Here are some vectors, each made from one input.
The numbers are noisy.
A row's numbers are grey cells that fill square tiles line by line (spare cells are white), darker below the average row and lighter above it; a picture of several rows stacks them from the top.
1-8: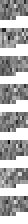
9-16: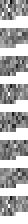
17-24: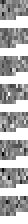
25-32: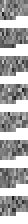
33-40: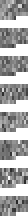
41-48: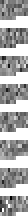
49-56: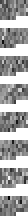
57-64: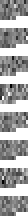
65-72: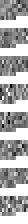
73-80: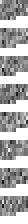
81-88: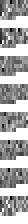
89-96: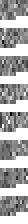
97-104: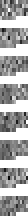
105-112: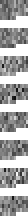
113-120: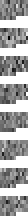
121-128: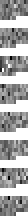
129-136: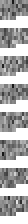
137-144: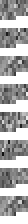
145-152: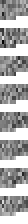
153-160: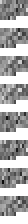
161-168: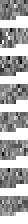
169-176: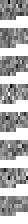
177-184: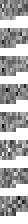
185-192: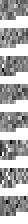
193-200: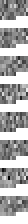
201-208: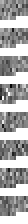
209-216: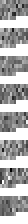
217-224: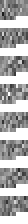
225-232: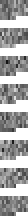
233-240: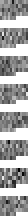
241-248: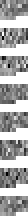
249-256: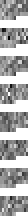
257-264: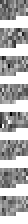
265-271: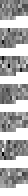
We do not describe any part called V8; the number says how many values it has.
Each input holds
either a point on a 7-point line, or a node of each of two 7-node trees, or a value of V8.
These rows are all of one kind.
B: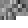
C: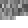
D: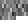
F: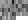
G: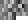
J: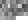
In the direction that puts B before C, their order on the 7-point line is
B, G, J, C, D, F.
